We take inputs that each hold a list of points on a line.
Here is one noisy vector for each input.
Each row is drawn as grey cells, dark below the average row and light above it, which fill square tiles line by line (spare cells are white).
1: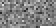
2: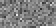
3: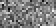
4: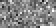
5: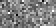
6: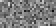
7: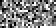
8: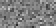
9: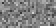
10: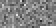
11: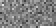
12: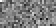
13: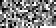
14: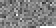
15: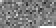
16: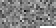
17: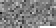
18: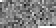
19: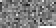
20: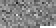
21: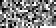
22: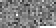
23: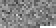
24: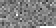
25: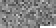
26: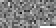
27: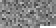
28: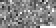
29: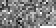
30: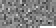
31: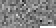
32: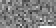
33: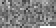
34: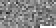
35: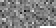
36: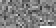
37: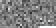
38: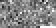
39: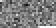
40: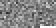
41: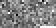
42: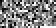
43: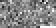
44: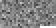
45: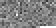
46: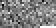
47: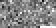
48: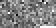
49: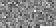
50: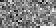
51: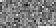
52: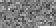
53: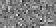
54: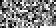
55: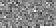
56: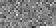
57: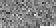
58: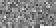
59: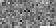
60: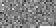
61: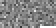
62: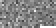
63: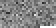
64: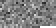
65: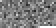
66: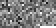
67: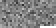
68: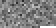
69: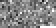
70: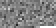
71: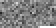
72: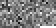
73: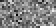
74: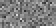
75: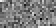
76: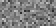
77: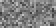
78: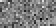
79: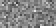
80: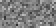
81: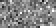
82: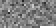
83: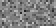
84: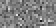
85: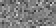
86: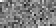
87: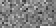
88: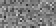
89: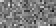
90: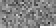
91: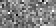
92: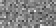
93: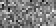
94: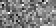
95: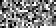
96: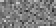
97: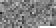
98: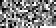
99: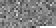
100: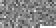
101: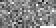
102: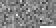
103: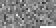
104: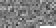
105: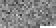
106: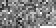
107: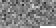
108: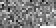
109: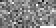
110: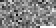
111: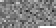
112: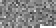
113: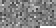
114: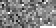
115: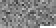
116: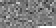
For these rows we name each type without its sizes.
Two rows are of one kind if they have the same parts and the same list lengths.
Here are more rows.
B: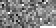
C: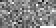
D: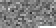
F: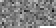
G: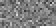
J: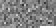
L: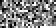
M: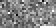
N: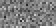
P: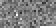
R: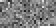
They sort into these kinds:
B, C, M
D, G, J, N, P
F, R
L

